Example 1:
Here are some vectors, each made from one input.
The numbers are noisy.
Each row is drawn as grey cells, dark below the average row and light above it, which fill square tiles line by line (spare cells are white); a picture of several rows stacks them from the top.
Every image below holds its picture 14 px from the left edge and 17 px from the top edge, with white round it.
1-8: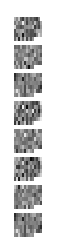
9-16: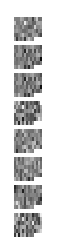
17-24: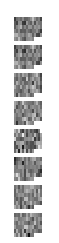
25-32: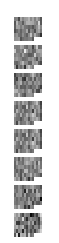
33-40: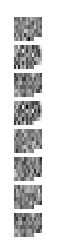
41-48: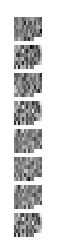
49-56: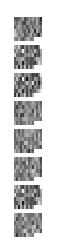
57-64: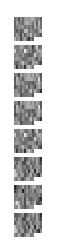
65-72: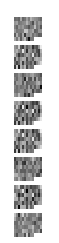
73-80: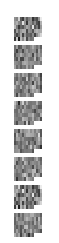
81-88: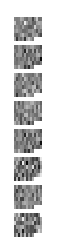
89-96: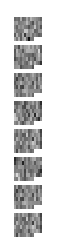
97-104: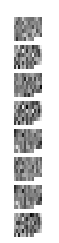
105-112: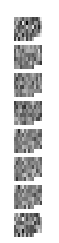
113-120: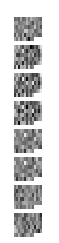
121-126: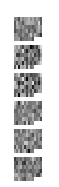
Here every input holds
either one of 5 labels, or a node of a 12-node tree.
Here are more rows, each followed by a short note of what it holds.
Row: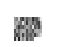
one of 5 labels
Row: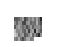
a node of a 12-node tree
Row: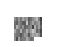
a node of a 12-node tree
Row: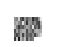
one of 5 labels
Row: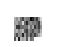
one of 5 labels
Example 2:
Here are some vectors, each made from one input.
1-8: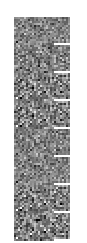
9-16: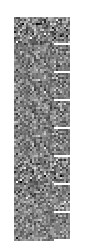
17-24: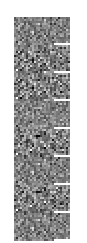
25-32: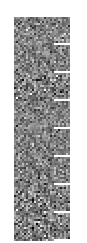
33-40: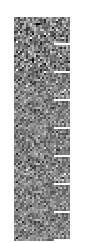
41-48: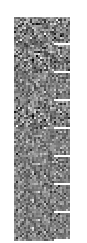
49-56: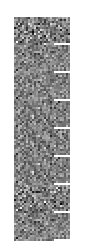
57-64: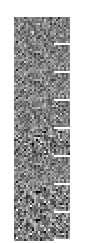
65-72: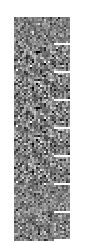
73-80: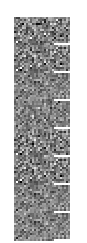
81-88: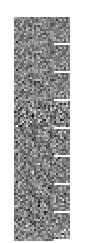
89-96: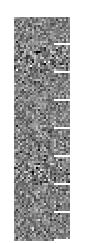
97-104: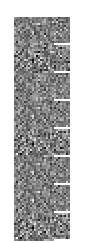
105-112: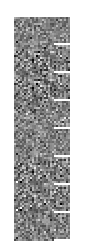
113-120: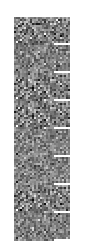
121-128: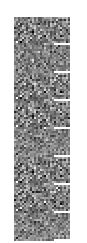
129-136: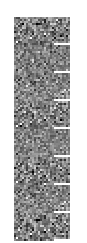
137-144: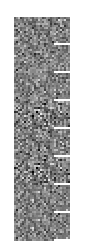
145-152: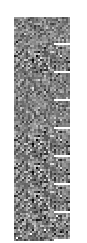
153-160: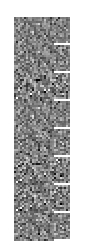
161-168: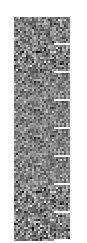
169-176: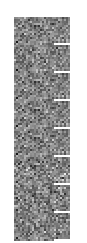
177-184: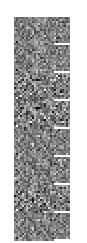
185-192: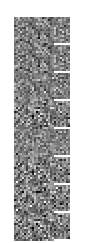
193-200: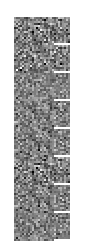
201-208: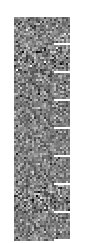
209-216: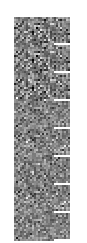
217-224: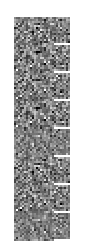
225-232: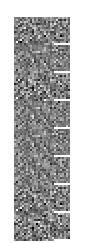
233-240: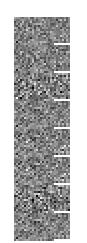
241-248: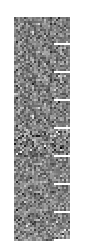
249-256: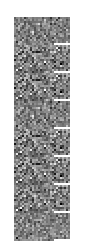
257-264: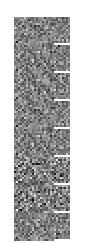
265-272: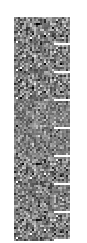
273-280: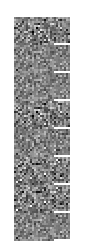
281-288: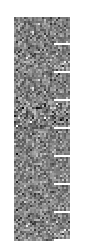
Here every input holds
either a point on an 8-point line, or a point on a 10-point line.
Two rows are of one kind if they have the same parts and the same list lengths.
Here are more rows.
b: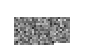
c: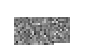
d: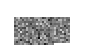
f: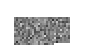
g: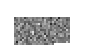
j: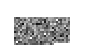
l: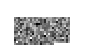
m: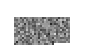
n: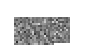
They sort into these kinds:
b, c, d, f, g, m, n
j, l

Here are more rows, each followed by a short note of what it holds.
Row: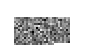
a point on an 8-point line
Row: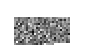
a point on an 8-point line
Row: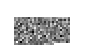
a point on an 8-point line
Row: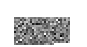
a point on an 8-point line
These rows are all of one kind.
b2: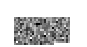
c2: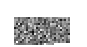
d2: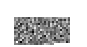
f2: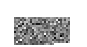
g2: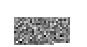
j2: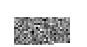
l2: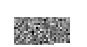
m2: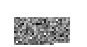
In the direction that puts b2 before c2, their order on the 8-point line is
b2, m2, f2, g2, d2, c2, l2, j2.
